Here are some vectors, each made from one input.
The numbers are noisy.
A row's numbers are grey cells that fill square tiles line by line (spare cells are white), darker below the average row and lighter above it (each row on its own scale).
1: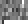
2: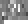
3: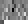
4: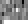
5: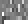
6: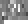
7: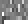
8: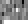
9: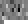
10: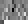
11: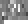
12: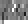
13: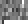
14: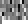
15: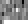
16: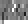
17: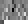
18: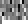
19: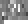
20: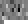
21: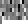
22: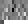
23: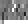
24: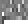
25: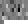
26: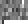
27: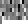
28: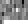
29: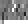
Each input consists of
three true/false values.
